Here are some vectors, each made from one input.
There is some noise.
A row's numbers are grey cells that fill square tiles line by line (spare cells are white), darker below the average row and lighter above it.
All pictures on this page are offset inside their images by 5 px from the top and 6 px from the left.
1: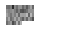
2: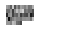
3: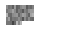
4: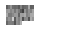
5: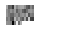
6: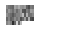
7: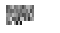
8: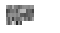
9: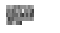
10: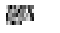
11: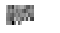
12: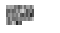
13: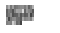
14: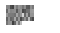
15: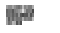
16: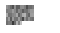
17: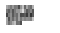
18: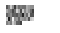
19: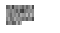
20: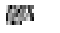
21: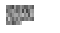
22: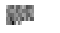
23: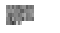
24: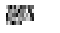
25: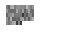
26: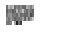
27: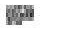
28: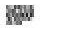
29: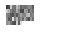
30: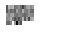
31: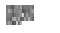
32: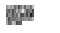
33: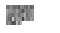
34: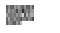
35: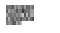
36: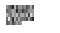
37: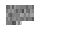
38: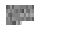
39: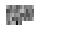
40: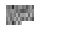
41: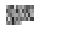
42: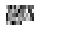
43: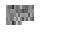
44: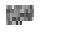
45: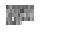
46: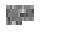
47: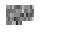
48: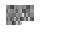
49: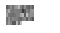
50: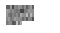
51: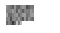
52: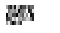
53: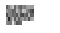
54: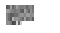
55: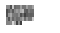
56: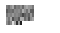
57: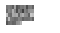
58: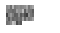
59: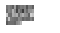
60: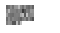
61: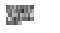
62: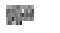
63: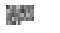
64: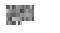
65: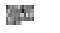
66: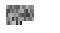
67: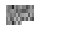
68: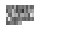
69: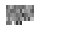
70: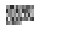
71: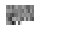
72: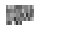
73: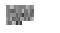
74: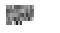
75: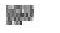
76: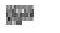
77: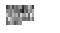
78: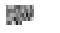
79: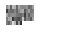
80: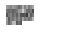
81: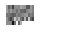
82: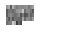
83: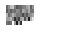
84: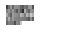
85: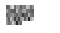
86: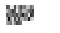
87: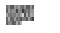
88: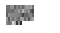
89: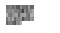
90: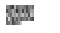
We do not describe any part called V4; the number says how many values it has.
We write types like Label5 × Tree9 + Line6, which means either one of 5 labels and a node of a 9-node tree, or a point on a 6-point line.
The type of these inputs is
List2(Line5 × V4).
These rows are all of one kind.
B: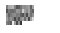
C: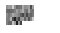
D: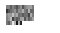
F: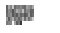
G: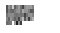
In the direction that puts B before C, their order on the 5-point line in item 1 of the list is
F, D, G, B, C.
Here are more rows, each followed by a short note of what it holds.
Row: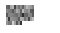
a list of two items
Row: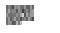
a list of one item
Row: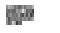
a list of two items
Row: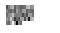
a list of two items
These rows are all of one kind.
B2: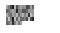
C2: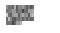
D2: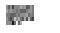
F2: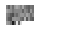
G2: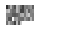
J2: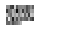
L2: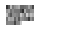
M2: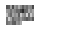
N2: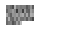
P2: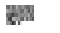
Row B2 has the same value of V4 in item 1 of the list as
D2 and M2.
